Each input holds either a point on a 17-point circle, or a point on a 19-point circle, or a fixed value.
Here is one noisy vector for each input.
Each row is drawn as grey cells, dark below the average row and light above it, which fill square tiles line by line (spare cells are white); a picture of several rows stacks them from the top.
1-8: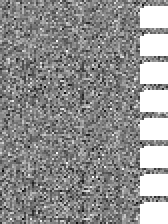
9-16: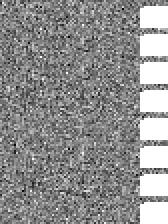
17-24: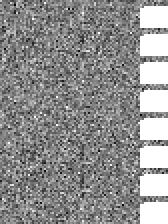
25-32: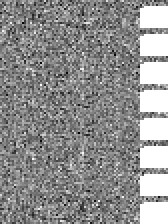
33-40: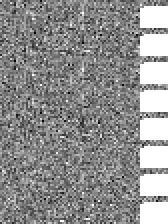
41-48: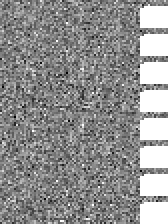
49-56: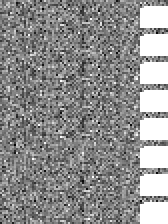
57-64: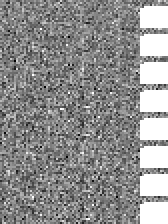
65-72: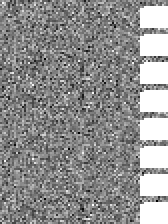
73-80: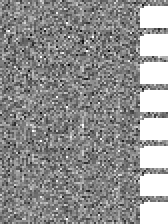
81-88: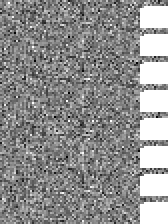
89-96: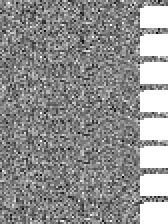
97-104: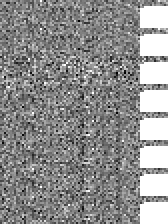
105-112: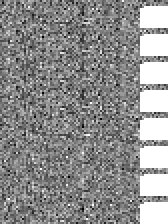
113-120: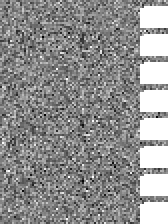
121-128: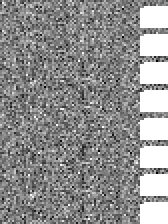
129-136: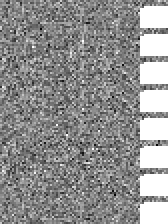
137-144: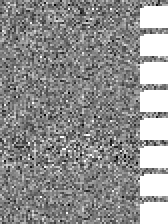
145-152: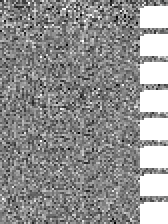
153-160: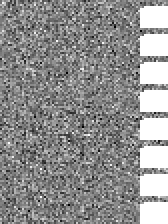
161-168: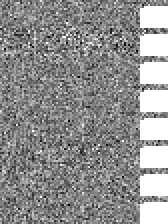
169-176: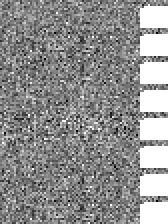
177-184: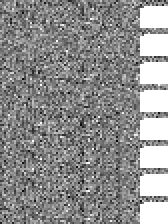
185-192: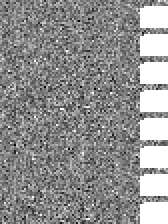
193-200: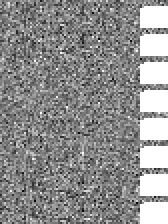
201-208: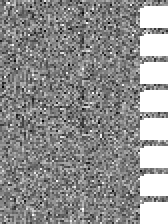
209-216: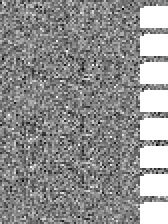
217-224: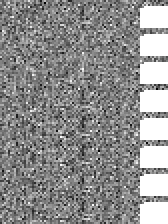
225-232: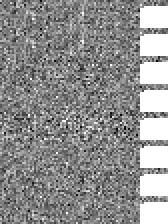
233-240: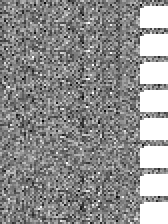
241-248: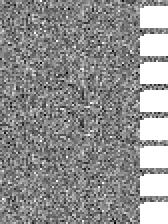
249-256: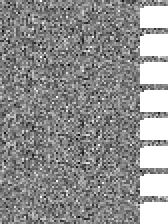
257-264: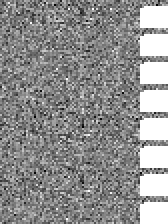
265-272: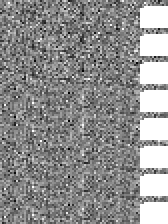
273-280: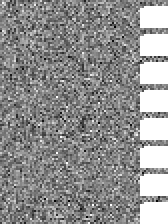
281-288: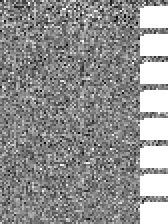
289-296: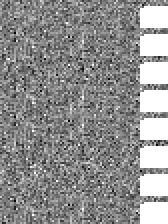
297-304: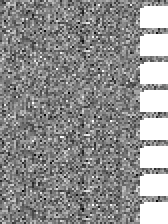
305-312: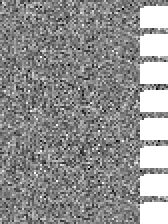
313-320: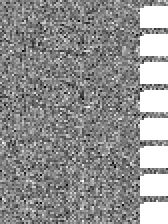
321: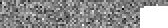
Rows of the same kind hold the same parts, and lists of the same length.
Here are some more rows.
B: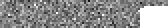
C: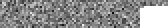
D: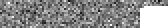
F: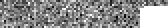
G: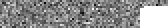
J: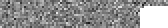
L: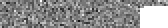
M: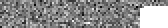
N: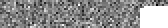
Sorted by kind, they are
B, C, J, L
D, G, M, N
F

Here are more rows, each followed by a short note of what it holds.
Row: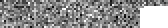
a fixed value
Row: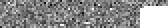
a point on a 19-point circle
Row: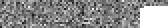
a point on a 19-point circle
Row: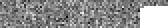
a point on a 17-point circle
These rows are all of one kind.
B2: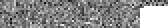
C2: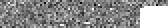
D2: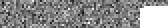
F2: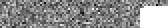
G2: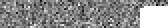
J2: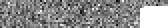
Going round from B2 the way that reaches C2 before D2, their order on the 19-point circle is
B2, G2, J2, F2, C2, D2.
